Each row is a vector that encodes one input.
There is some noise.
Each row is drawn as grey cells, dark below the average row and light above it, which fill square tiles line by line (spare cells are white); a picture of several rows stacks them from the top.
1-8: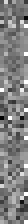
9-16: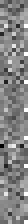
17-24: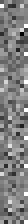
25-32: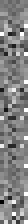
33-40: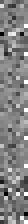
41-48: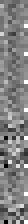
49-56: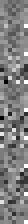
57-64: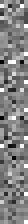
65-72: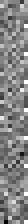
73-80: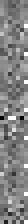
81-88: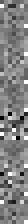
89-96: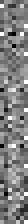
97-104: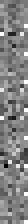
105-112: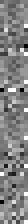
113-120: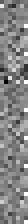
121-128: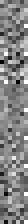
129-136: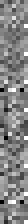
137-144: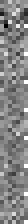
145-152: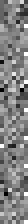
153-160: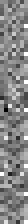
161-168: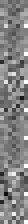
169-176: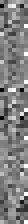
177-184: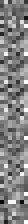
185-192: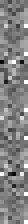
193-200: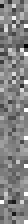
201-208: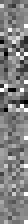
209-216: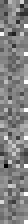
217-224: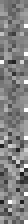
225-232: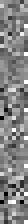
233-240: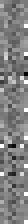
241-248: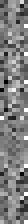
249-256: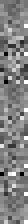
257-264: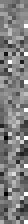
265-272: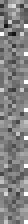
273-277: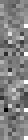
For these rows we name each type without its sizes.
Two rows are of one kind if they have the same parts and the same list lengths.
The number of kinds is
2.
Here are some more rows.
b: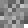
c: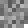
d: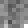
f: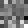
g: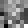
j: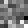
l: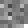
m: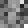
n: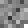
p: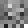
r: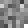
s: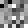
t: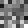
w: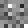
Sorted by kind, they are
b, c, d, g, l, m, n, p, r, s, w
f, j, t

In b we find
three true/false values.
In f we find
a fixed value.
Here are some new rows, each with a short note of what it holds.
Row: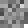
three true/false values
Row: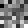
a fixed value
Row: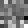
a fixed value
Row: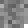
three true/false values
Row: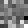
a fixed value
